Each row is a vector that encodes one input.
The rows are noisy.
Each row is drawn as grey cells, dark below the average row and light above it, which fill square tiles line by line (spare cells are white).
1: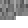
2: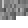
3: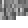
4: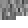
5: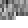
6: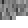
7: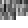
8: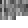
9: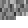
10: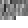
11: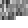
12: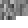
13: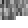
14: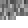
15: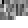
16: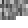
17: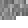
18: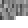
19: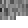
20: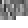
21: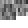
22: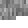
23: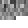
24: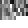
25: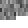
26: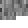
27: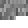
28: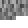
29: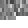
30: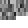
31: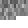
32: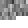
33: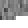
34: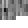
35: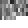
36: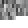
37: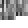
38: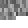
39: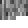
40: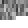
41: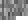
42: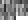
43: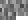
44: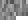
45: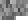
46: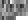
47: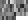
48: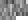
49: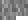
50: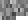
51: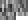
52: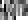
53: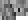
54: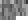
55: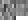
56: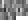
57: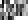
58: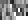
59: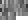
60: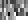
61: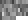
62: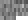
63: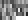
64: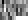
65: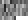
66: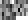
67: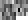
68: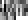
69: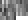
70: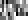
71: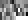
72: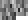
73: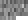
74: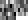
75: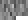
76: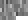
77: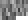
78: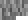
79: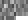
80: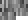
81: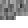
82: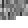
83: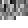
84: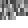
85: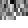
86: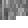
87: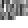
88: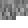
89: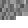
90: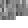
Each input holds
either one of 11 labels, or a point on a 9-point line.
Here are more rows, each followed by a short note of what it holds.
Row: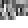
one of 11 labels
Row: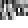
one of 11 labels
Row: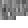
a point on a 9-point line
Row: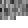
one of 11 labels
